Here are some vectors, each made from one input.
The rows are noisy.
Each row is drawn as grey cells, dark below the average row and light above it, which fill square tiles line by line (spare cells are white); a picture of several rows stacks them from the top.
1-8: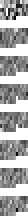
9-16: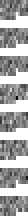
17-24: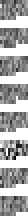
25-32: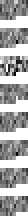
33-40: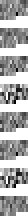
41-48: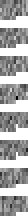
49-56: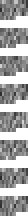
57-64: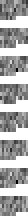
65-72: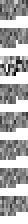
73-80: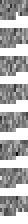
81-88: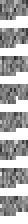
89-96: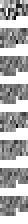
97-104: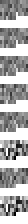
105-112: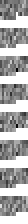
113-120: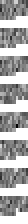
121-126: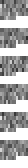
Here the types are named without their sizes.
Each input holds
a list of points on a line.
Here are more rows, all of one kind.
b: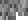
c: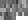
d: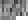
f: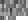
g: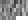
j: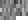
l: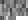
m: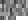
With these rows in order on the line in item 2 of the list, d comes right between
c and j.
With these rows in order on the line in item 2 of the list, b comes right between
g and m.
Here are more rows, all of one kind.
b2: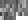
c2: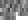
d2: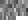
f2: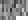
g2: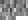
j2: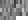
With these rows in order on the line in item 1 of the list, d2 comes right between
b2 and j2.
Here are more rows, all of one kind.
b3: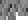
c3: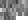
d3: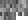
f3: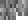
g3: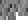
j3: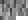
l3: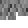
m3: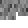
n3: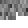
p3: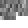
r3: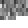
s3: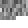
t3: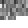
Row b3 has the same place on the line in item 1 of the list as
g3, l3 and m3.
